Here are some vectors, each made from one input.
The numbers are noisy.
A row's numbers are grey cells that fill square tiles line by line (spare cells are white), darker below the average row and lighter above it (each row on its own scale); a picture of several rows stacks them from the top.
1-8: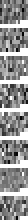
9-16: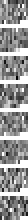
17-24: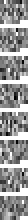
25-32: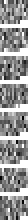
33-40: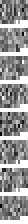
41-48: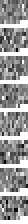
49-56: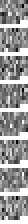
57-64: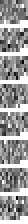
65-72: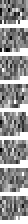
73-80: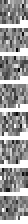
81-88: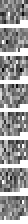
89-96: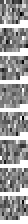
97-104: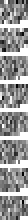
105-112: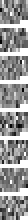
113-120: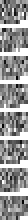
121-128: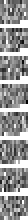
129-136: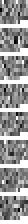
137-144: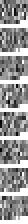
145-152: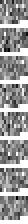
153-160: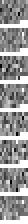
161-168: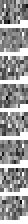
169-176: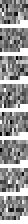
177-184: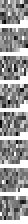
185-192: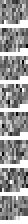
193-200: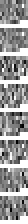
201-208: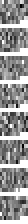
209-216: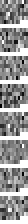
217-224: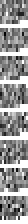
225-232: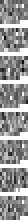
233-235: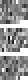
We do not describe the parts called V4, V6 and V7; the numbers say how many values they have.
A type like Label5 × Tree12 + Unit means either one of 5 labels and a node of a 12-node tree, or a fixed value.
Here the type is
(Circle9 + Unit) × V7 + (Line5 + Tree9) × V4 × V6.
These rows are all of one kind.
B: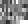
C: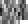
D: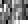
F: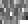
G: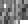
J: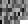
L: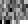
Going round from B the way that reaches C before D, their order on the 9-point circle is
B, F, C, J, G, L, D.
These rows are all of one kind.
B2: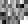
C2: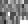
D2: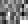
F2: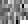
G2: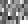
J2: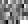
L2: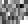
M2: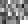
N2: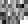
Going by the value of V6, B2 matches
M2 and N2.
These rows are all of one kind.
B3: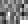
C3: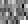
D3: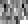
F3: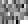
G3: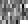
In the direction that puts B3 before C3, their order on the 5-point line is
B3, F3, C3, D3, G3.
